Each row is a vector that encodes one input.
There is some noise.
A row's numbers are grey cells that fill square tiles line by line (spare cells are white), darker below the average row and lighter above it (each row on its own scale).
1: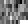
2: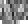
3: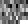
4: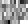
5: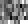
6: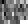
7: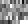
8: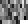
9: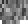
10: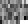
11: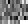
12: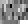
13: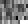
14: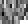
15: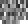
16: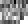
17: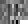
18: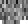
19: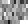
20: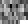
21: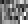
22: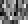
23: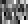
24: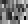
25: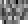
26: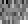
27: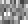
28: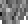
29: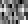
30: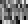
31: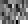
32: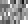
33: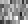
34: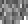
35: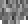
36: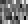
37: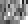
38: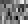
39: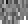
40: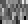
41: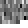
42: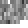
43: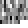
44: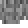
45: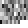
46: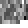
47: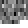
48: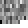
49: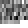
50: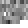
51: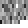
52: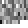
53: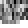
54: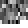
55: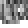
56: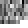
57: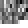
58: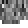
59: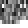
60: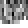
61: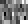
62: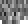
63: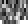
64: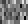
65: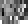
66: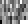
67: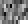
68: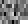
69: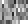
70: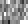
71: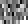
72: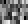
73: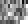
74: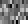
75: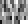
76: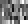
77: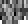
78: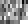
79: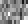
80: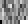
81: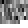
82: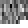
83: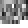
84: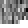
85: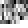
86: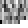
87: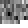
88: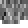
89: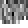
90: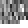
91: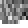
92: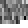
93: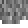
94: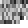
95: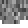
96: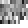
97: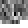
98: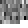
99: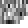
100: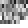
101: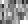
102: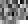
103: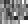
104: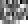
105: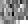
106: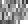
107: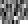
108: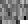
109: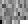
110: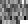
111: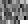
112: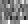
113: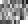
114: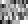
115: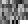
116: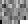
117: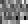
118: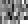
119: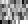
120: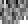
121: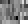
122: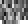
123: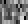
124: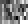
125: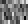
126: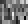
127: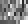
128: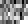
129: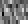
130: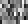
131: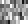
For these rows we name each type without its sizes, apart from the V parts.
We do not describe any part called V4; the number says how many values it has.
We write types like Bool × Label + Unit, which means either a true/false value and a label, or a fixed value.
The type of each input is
Bool × (Line + V4).
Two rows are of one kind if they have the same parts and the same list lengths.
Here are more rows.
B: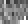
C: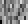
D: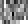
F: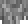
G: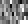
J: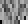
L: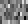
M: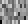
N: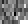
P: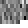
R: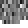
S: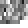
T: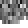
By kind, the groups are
B, D, F, G, L, N, P, R, T
C, J, M, S

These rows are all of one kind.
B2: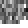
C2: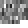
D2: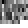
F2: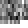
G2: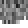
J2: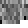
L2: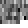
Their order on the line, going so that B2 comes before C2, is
D2, G2, F2, B2, C2, J2, L2.
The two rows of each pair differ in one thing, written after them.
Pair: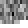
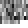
the true/false value
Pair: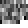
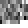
the place on the line
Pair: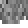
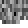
the place on the line
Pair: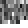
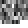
the true/false value
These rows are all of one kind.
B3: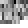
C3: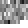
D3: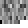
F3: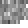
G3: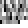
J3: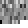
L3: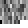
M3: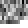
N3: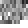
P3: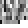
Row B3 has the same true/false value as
C3, F3, M3 and N3.
